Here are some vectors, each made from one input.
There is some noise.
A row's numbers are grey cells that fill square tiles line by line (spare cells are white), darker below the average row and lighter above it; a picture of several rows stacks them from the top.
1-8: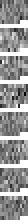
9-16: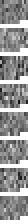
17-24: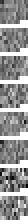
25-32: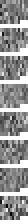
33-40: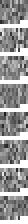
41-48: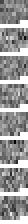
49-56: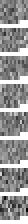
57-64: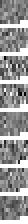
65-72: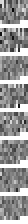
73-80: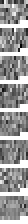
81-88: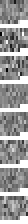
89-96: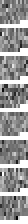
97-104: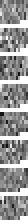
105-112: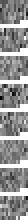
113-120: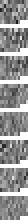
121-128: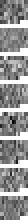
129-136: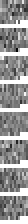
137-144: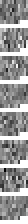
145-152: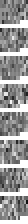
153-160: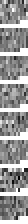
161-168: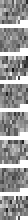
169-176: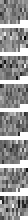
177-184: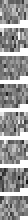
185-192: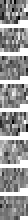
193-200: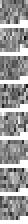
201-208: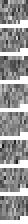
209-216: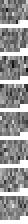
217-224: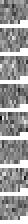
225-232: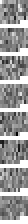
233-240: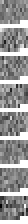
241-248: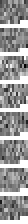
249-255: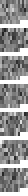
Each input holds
either a point on a 6-point circle, or a point on a 17-point circle, or a point on an 11-point line.
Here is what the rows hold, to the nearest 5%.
About 15% of them hold a point on a 6-point circle. About 45% of them hold a point on a 17-point circle. The rest hold a point on an 11-point line.
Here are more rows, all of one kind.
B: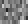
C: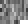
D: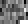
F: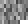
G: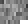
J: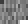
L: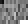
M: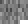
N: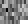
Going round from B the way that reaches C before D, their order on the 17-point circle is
B, M, J, L, G, C, F, D, N.
